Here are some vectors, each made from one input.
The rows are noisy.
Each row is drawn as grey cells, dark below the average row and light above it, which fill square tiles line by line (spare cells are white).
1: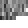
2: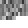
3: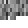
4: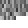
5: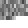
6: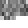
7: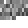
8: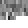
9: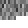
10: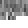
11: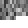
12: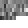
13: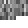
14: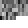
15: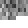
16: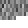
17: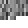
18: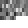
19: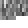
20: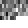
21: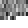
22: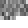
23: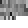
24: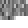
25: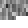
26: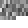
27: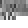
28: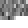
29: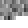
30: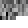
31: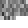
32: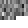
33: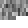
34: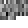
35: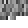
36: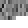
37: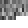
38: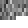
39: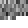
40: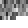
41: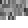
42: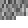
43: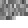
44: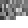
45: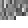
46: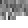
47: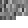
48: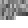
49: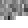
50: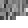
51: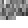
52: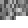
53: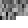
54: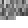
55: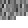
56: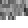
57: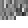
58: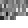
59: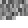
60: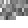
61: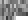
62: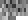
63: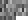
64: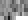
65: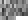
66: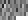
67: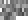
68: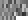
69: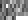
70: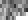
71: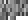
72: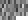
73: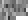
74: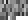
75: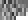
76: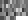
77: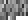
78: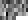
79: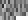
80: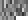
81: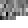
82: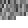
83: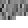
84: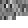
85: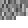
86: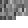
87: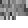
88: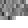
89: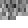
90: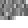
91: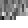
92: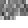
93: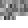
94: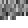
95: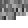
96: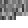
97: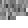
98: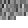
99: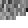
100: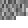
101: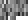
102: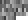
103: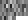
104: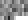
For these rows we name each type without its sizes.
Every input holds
a node of a tree, together with either a point on a line, or a node of a tree.
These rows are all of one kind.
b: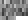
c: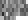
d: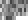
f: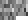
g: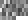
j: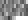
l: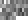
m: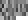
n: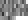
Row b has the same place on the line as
c, j and n.
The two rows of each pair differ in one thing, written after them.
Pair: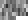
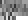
the node of the tree
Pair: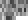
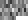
the place on the line
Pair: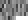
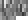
the node of the tree
